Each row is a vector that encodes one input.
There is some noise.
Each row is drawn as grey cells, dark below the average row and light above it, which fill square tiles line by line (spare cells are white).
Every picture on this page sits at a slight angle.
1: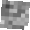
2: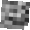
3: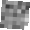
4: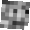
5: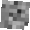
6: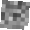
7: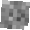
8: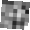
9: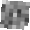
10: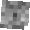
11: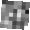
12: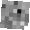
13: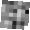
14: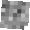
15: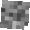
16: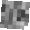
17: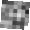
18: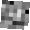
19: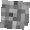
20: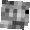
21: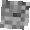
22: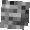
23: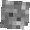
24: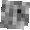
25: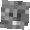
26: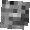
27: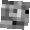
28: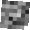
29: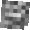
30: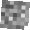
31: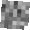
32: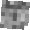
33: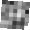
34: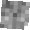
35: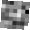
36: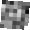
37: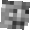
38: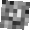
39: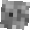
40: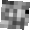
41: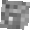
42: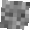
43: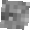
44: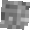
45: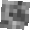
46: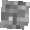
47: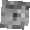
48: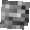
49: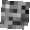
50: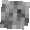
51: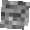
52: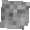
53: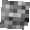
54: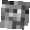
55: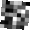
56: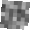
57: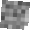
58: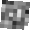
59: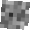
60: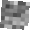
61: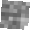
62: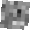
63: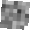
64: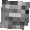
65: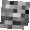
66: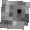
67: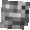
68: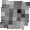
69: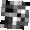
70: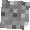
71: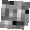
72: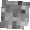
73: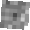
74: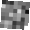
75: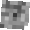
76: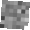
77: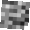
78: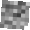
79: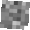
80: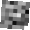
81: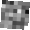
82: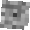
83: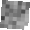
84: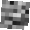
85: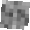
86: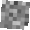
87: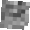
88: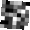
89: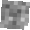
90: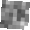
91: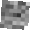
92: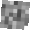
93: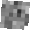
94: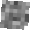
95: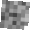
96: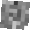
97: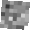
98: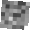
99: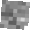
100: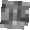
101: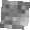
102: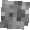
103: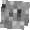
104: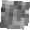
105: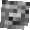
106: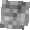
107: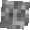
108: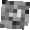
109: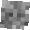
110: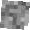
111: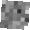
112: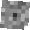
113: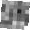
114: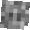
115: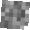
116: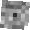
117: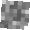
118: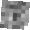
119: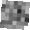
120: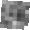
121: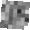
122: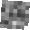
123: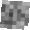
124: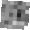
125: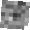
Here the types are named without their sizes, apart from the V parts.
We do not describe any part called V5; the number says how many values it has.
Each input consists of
a list of items, each a true/false value and a value of V5.
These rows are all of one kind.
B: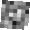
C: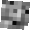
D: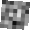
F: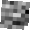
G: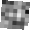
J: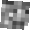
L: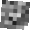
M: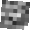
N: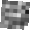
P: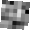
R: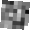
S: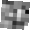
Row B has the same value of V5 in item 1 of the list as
D, L and M.
